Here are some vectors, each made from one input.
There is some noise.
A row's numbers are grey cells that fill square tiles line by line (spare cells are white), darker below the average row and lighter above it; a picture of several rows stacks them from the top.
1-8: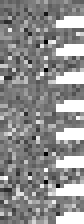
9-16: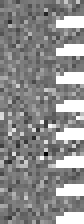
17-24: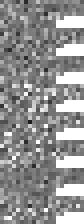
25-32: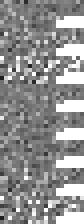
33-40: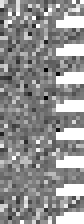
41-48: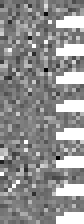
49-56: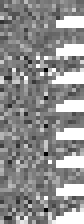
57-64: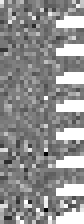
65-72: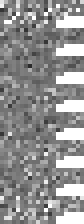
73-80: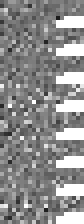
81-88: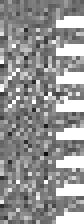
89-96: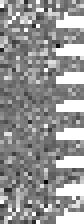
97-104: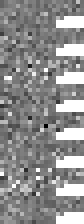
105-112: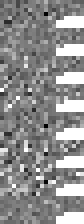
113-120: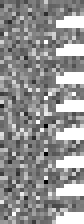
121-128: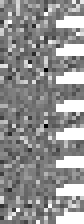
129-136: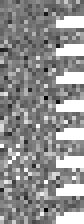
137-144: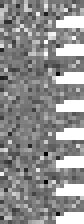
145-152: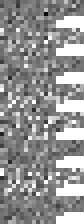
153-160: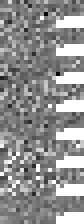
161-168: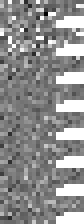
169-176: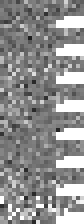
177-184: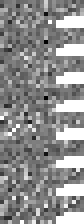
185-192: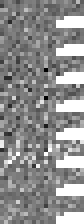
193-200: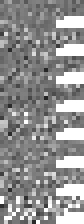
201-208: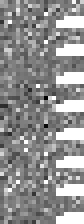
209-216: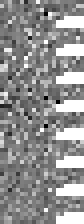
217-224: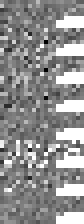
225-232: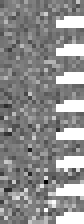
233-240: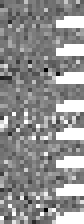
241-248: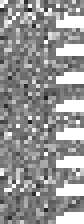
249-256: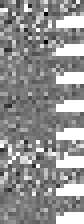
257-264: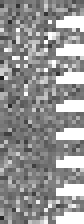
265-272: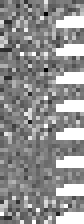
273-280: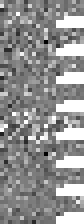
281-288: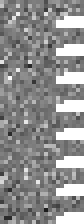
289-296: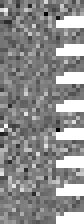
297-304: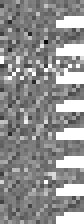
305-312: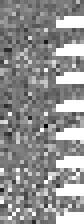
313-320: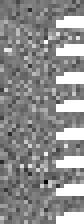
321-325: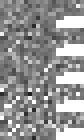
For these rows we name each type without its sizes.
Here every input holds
a point on a line, together with either a label, or a point on a line.
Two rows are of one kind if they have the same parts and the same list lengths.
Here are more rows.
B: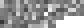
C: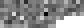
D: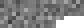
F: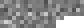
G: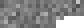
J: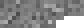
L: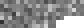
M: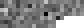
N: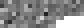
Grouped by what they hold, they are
B, L
C, D, F, G, J, M, N

